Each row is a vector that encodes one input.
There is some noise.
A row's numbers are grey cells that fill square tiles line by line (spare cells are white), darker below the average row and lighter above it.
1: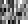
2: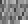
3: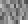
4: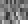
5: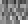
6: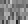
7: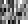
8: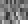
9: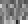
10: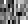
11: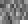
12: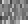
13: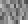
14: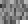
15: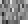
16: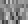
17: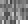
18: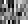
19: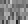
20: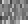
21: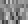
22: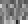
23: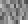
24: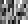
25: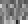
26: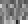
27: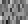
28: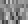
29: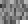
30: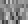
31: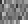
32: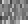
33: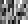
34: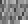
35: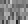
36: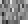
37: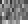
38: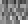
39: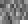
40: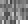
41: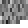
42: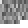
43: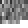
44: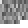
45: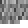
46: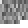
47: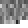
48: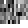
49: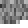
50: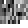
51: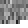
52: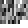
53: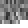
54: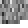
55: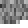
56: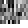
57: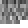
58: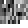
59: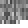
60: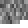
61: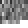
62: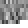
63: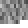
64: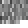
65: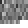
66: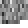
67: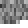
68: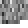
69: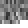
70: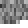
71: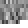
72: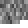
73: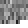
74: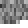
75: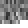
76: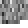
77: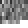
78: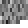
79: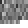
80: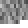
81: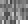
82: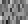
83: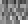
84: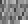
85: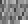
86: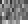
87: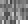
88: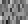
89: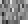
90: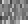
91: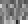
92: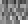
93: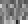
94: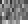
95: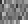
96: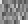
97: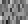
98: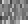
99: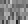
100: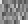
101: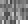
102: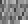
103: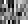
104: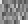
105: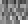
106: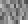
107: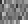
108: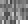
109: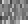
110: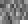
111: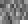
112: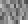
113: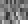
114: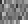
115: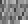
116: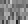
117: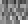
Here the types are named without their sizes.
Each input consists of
either a point on a circle, or four true/false values.
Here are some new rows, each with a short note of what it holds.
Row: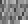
four true/false values
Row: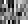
a point on a circle
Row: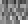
four true/false values
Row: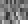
four true/false values
